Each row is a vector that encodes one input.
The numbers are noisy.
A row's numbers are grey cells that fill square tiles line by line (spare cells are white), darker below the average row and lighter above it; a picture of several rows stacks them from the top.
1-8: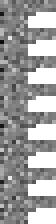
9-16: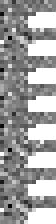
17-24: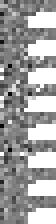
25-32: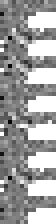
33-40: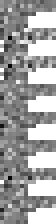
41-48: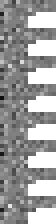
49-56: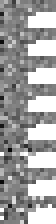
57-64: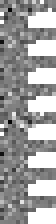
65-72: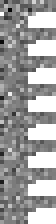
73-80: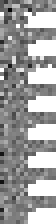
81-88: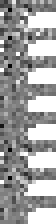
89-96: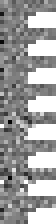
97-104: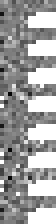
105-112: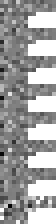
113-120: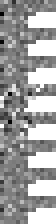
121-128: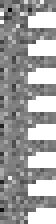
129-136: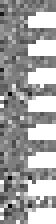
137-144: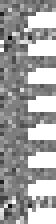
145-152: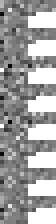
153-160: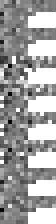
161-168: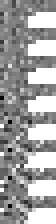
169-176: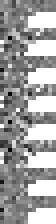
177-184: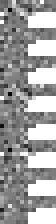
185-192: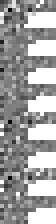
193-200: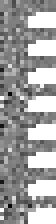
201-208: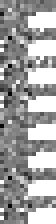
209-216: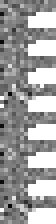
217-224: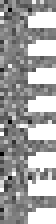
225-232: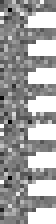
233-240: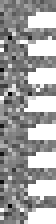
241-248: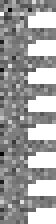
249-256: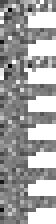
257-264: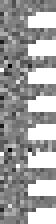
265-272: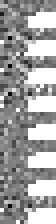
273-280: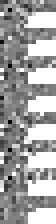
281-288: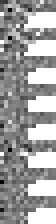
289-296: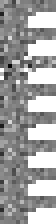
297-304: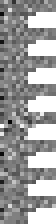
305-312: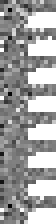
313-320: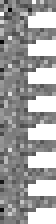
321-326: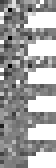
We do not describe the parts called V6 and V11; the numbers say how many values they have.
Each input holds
either a point on a 4-point line, a true/false value and a value of V6, or a point on a 10-point line, or a value of V11.
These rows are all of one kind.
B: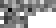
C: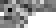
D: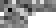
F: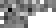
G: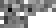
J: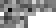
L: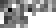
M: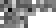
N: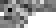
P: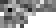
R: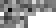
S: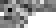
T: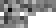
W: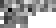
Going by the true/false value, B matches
F, G, L and W.
